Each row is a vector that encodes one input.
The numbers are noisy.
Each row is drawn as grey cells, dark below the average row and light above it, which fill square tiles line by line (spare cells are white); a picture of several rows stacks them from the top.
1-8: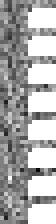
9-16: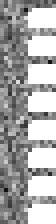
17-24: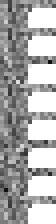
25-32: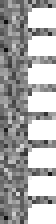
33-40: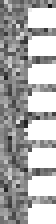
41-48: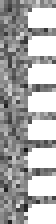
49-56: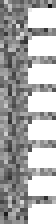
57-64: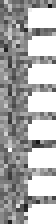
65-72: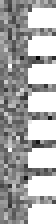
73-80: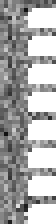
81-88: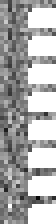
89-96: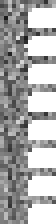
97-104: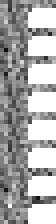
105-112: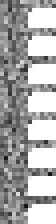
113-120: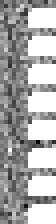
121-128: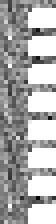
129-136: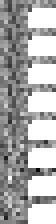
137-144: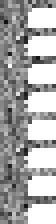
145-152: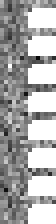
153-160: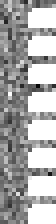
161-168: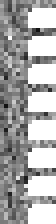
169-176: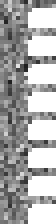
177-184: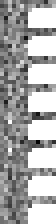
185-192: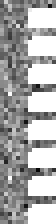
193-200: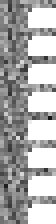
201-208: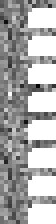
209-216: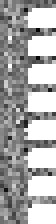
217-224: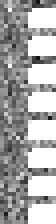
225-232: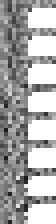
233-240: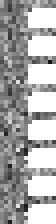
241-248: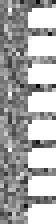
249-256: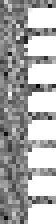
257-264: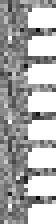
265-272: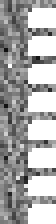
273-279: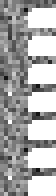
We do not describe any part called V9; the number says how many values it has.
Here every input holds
either a point on a 5-point line and a true/false value, or a value of V9.
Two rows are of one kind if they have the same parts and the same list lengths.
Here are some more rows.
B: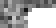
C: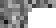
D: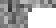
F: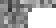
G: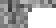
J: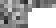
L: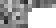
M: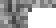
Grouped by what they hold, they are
B, C, J, L
D, F, G, M

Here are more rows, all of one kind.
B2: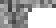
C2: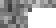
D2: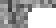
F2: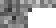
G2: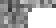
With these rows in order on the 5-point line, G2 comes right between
C2 and F2.
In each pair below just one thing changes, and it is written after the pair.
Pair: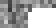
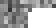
the place on the 5-point line
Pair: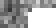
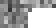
the true/false value
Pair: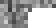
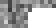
the place on the 5-point line
